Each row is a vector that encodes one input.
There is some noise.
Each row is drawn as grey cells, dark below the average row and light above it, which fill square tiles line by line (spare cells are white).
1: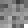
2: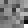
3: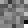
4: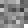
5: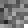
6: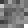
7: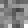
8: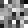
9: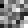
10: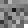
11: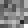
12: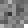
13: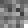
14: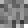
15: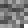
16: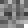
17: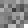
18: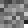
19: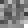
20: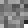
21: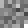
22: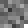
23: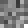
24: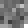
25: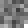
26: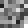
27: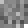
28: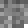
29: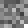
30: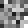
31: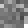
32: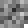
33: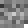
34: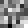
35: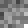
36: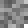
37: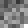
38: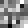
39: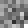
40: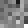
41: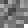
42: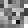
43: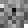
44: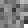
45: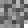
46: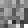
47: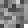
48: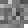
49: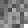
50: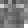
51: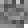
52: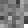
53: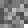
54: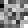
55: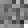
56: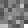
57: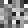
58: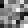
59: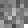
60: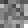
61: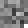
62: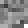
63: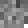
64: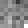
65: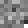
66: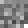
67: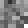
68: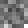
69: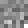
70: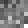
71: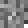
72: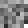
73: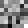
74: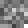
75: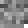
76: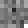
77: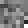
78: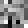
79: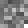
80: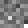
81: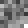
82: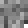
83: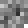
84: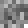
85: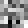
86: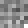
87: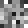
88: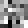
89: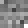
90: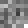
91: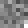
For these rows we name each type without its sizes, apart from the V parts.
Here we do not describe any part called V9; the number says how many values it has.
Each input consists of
either a point on each of two lines, or four true/false values and a value of V9.
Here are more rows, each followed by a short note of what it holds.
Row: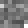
four true/false values and a value of V9
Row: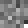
four true/false values and a value of V9
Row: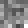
four true/false values and a value of V9
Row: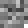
four true/false values and a value of V9
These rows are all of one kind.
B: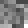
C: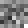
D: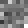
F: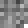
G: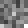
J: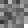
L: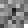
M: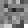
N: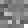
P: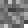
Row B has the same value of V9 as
F and M.
